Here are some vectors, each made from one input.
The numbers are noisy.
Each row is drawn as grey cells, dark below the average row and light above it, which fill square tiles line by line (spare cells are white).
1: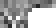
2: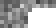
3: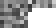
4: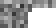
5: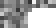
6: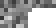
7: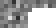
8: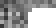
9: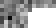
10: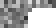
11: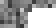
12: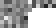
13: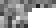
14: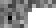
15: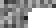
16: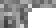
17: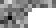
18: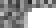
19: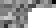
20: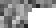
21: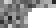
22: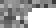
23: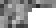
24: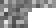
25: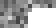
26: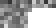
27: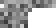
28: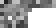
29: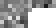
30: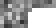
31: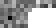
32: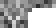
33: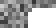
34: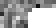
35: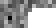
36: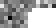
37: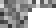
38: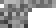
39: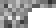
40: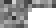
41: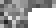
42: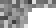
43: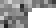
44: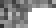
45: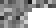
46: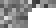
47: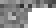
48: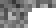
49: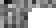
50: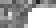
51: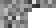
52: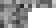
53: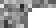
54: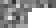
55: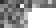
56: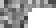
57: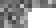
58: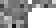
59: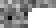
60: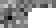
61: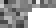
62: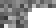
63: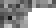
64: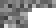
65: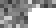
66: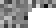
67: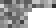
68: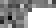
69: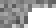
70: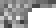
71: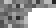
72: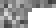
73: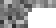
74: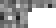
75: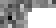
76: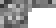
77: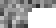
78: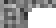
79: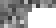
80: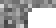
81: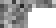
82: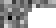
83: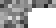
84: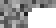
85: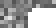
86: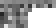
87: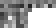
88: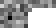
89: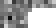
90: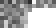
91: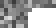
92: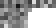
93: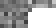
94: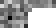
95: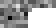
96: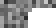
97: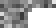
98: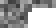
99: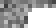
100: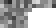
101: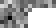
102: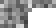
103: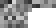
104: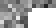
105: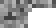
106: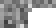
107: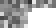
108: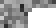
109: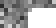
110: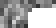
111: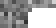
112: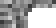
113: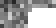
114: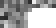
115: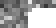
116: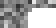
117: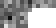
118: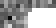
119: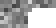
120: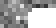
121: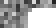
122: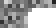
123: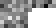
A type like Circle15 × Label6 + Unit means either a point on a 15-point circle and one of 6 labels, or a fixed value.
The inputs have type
(Label9 + Tree9) × Line7.
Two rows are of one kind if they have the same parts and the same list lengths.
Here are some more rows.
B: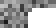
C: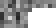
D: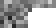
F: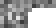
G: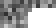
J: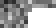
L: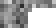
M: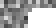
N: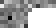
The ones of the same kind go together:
B, F, M, N
C, D, G, J, L

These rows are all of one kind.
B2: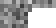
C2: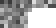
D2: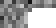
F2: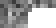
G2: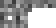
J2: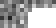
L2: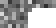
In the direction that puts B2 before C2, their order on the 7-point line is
L2, F2, B2, G2, J2, D2, C2.
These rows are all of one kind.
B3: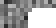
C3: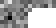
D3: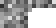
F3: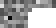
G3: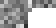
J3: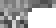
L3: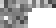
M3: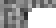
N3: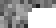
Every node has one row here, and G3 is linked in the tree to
C3.
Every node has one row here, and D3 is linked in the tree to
B3 and N3.
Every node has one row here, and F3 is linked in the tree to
B3 and L3.
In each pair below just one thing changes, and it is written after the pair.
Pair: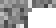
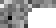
the place on the 7-point line
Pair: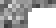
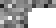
the place on the 7-point line
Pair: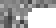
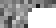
the place on the 7-point line
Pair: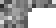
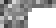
the place on the 7-point line
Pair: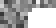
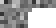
the node of the tree
